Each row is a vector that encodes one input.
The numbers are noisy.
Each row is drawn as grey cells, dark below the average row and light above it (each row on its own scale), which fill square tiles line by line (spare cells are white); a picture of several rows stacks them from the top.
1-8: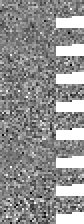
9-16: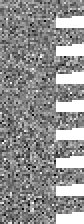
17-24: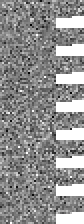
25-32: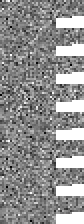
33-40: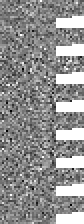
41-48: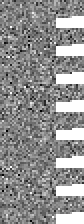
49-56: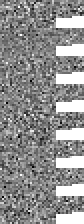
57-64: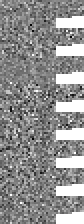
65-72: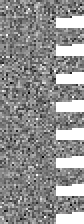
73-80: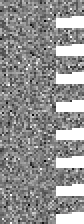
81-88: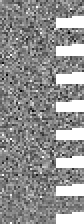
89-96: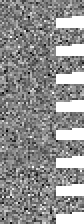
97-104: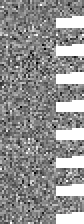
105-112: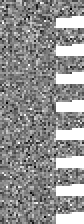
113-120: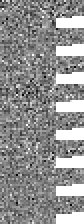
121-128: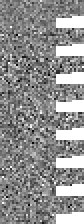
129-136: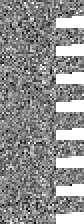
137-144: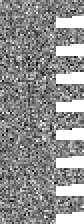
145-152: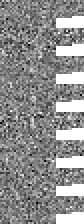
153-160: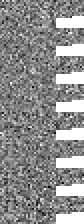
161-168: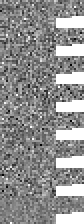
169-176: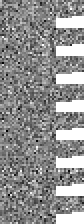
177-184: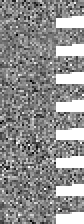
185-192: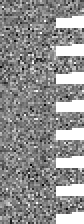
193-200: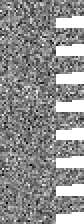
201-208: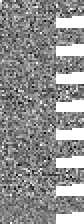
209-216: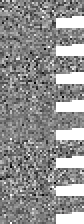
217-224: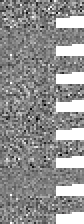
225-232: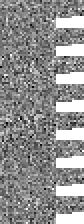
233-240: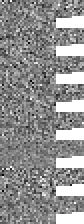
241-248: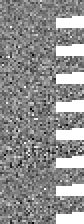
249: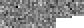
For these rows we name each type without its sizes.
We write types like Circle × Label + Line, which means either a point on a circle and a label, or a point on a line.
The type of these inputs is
(Circle + Unit) × Line + Label.
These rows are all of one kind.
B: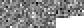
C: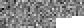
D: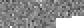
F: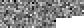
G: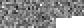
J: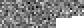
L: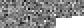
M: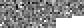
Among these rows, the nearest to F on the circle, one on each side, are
B and M.
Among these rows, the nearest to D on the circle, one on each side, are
B and G.
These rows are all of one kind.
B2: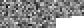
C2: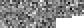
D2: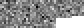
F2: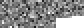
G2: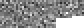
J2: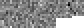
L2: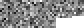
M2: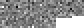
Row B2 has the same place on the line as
D2 and G2.
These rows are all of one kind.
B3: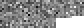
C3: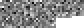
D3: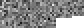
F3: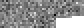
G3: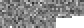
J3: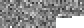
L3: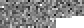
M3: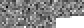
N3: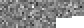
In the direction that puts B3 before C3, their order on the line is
B3, L3, G3, J3, F3, C3, M3, N3, D3.
